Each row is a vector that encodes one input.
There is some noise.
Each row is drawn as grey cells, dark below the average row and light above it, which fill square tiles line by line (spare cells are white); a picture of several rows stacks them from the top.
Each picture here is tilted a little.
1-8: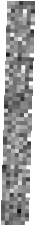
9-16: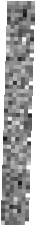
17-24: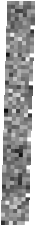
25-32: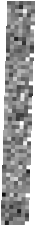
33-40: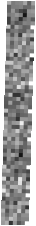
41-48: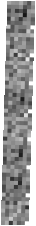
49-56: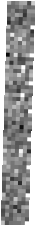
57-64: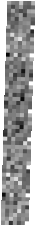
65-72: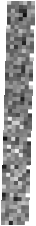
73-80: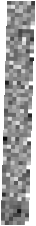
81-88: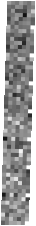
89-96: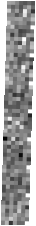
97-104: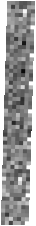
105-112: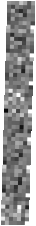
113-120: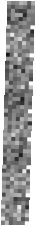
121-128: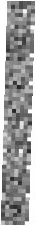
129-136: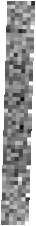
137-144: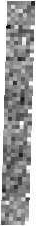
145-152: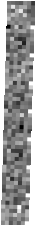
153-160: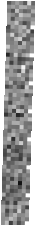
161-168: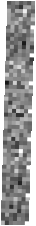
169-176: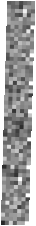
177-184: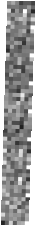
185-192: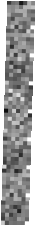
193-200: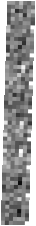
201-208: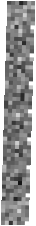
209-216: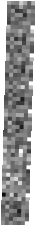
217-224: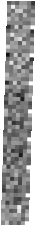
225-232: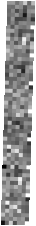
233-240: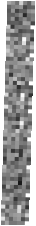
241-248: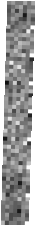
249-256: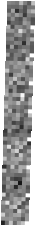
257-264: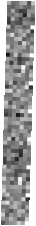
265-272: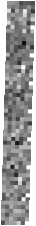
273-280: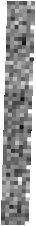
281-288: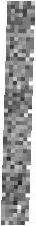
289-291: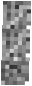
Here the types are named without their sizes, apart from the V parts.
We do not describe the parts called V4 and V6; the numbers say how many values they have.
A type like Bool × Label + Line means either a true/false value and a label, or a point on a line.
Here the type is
Bool × V4 × V6 + Line.
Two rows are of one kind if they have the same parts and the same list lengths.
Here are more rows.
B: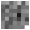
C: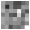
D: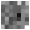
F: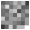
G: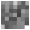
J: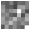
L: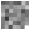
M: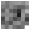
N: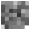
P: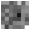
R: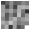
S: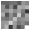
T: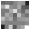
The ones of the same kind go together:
B, D, G, M, N, P
C, F, J, L, R, S, T

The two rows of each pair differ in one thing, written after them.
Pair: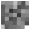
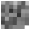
the value of V4
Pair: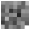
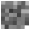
the true/false value
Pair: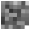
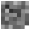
the true/false value
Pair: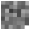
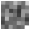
the value of V6
